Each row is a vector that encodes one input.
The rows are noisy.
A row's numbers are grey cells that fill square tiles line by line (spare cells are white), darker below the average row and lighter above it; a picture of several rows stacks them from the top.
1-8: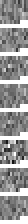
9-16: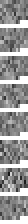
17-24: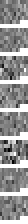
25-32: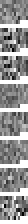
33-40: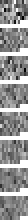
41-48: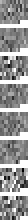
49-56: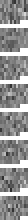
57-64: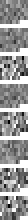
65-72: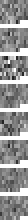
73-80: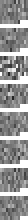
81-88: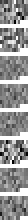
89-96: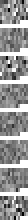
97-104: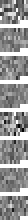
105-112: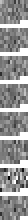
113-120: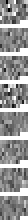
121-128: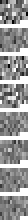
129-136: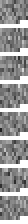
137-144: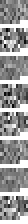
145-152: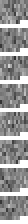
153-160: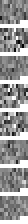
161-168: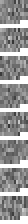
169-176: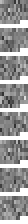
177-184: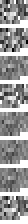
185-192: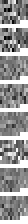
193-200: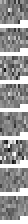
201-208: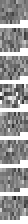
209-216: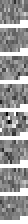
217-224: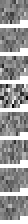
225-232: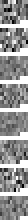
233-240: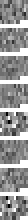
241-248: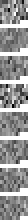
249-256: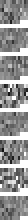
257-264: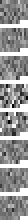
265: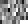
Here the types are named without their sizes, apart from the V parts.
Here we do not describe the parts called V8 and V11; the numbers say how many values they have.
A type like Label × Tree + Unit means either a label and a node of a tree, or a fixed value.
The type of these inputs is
Bool × (Line + V11) + V8.
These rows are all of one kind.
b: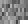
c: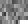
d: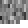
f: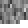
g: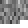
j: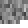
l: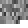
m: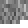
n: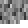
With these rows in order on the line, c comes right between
f and n.
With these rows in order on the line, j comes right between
g and m.
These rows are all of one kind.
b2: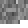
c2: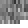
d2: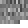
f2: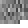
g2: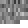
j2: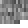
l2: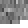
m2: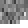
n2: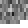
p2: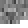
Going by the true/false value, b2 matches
l2, m2, n2 and p2.
